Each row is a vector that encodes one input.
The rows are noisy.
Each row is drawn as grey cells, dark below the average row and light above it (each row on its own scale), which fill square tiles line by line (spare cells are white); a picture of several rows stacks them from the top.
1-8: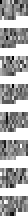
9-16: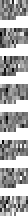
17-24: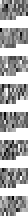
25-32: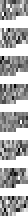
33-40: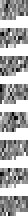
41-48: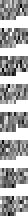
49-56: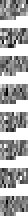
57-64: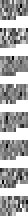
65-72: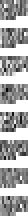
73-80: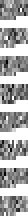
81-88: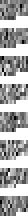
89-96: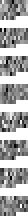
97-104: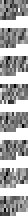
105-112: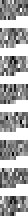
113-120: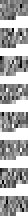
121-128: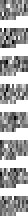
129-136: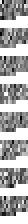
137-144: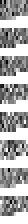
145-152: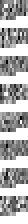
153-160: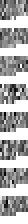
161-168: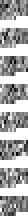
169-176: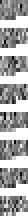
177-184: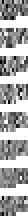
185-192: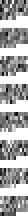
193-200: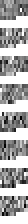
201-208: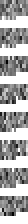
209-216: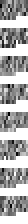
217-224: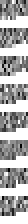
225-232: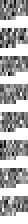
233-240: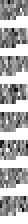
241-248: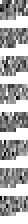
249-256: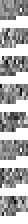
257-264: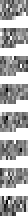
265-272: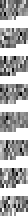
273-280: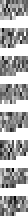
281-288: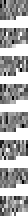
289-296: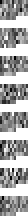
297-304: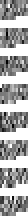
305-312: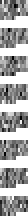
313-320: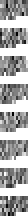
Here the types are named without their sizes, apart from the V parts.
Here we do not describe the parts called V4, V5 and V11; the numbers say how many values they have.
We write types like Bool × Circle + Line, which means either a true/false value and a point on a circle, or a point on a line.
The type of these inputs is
Bool × (Tree + Unit) × V4 + (Line + V5) × V11.
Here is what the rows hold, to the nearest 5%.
About 35% of them hold a true/false value and a value of V4, together with either a fixed value, or a node of a tree. The rest hold a value of V11, together with either a point on a line, or a value of V5.
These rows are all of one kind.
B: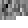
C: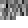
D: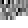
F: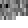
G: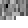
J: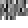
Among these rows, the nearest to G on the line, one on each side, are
C and F.
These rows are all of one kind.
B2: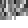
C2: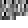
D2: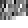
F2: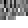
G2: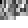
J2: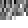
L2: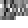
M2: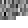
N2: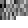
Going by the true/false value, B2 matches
J2 and N2.
